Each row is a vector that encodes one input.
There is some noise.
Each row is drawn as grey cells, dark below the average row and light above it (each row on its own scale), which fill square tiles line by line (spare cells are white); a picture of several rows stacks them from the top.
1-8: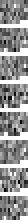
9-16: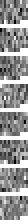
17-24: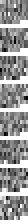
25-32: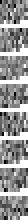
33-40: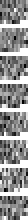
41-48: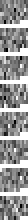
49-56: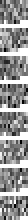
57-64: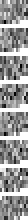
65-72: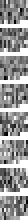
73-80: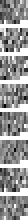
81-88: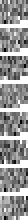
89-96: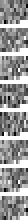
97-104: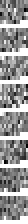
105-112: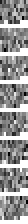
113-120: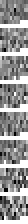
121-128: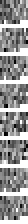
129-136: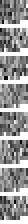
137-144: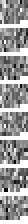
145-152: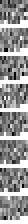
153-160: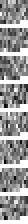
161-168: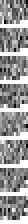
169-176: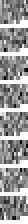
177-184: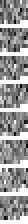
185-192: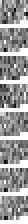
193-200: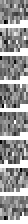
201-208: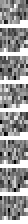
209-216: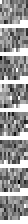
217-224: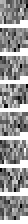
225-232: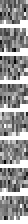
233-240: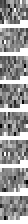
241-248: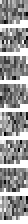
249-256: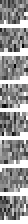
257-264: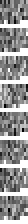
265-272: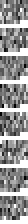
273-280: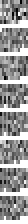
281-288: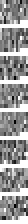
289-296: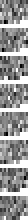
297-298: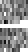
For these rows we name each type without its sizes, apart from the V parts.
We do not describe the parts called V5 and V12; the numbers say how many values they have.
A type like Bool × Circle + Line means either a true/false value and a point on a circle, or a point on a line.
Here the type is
(Line × V5 + V12) × Tree × (Tree + Unit).
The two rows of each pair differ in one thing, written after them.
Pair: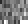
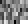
the node of the tree
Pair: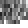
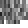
the value of V12
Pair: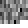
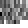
the node of the tree
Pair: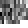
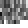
the value of V12
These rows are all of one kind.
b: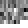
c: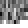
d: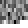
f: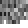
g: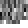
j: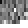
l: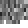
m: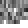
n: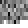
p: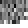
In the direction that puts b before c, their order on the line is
j, p, l, n, f, b, m, c, d, g.
